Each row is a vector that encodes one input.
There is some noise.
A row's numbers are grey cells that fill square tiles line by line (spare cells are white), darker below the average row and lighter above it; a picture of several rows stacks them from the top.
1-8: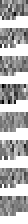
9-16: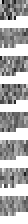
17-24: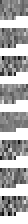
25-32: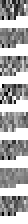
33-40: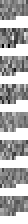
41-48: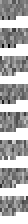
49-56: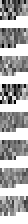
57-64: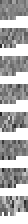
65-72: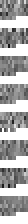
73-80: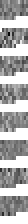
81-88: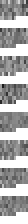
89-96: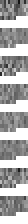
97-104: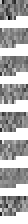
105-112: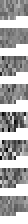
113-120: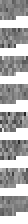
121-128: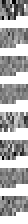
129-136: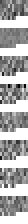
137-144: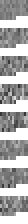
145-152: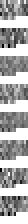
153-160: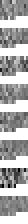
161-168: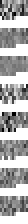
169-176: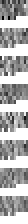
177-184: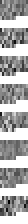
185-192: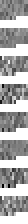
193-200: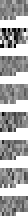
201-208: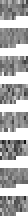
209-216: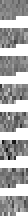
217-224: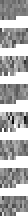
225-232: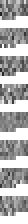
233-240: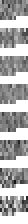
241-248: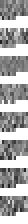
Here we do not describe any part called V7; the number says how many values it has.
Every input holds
a point on an 8-point line and a true/false value, together with a list of up to two values of V7.
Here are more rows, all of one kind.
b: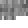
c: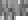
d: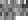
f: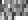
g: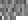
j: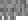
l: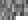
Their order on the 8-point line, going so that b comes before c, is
d, l, f, g, j, b, c.
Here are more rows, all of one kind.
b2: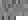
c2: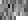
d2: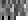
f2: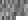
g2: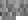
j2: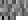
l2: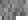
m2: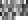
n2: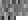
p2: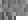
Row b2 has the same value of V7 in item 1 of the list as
l2 and p2.
